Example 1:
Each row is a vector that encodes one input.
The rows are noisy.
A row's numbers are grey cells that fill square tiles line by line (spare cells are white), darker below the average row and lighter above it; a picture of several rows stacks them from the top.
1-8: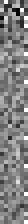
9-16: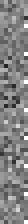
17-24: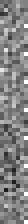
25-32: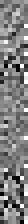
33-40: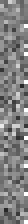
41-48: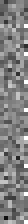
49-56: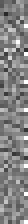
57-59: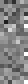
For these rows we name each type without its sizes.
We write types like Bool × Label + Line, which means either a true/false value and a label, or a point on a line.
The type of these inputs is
List(Line).
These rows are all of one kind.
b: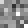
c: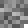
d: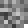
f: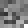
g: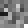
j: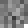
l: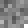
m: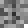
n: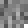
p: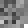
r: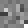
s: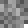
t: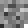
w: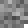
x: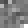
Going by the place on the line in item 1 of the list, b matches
f, g, m and r.
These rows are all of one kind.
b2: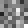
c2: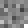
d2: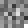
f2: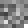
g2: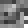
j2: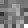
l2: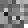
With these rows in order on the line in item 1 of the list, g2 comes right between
c2 and j2.
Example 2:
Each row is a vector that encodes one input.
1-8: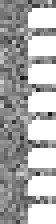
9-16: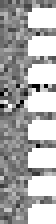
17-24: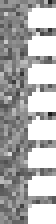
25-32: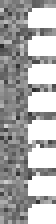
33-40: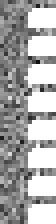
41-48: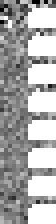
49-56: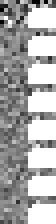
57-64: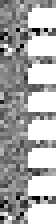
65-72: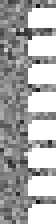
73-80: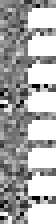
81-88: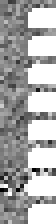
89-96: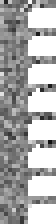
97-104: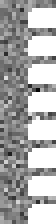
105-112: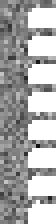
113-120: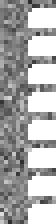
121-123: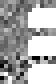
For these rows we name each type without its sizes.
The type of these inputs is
Bool × Label + Unit.
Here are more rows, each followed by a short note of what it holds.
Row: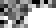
a fixed value
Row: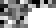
a fixed value
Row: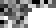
a fixed value
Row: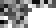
a fixed value
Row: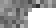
a label and a true/false value
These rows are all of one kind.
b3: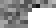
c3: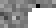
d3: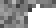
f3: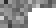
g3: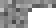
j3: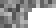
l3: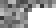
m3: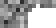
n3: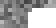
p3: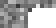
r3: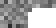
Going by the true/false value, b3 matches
c3, g3 and n3.
